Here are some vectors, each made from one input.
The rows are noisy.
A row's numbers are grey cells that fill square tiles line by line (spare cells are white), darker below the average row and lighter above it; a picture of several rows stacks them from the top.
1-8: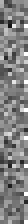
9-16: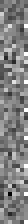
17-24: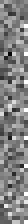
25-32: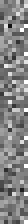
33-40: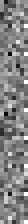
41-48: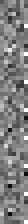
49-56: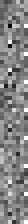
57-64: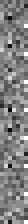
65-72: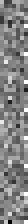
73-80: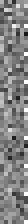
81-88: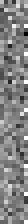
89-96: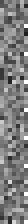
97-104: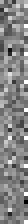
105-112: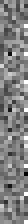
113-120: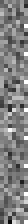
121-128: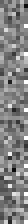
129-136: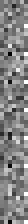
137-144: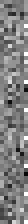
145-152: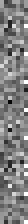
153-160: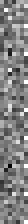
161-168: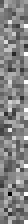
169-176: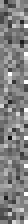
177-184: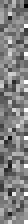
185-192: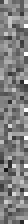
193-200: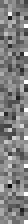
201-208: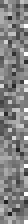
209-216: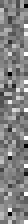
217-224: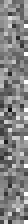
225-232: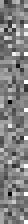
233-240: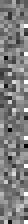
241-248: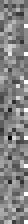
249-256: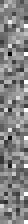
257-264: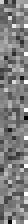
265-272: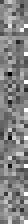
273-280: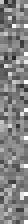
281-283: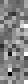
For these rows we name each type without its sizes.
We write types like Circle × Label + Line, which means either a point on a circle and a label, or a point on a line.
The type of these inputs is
Bool × Bool × Bool × Tree + Line.
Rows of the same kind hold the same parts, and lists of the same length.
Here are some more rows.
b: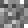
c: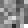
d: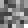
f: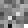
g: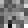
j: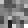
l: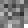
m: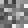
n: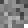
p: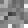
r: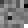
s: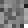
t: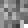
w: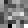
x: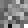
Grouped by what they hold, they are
b, c, l, n, p, r, s, t
d, f, g, j, m, w, x

